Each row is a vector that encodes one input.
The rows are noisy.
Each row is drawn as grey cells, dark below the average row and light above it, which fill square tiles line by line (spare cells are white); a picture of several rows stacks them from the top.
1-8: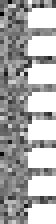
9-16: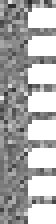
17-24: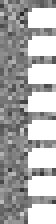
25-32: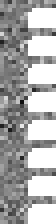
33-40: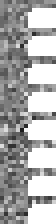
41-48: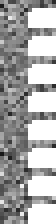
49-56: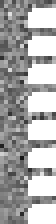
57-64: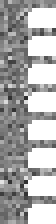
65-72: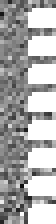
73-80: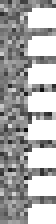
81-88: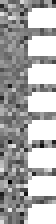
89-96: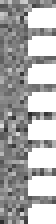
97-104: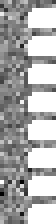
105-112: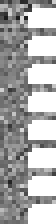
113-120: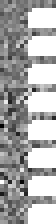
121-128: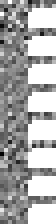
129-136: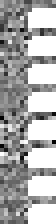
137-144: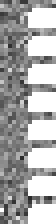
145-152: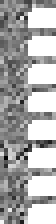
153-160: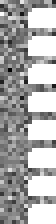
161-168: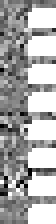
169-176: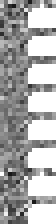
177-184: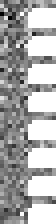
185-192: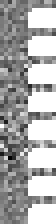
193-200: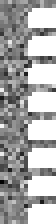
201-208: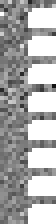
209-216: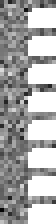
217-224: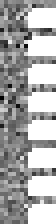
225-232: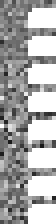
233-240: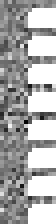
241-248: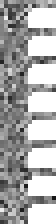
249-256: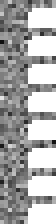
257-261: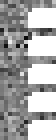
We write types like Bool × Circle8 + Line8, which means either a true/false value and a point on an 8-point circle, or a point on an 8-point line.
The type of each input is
Bool × Label11.
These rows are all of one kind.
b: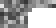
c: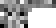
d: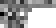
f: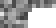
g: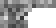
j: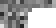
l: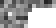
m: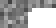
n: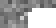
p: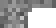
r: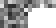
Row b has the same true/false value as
c, m, n and p.
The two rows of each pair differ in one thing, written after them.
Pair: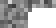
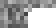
the label
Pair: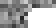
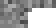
the true/false value
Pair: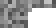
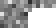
the true/false value
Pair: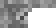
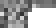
the true/false value
